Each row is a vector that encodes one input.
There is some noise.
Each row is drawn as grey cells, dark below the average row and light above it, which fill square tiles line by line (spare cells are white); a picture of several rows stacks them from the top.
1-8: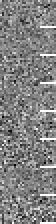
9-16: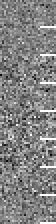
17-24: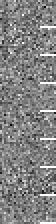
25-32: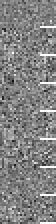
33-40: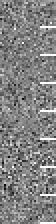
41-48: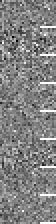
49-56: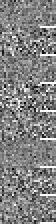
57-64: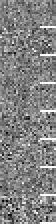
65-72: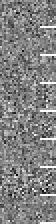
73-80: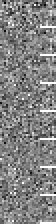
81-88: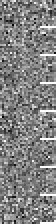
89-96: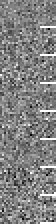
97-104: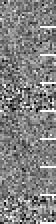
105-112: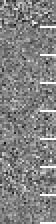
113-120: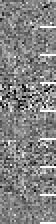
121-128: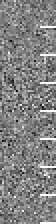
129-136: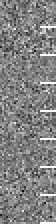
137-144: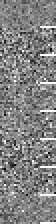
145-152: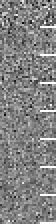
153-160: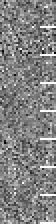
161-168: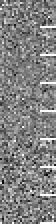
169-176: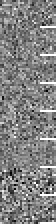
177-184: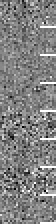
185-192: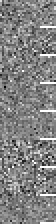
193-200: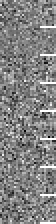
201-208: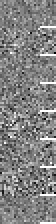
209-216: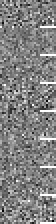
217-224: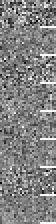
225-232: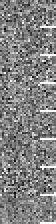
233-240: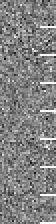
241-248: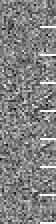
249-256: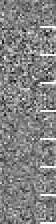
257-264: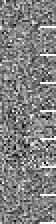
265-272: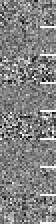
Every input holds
either a point on a 19-point line and a node of a 10-node tree, or a node of a 7-node tree.
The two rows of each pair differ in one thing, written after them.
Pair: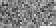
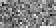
the node of the tree
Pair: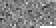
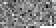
the place on the 19-point line
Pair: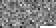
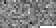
the node of the tree
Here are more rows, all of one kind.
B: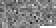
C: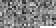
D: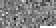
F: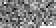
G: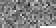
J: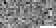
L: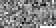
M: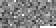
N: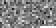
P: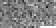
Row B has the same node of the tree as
F, J, N and P.
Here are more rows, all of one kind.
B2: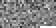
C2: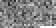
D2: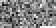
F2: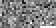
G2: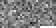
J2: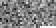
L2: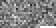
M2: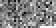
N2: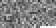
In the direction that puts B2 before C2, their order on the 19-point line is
M2, B2, C2, G2, N2, L2, F2, J2, D2.
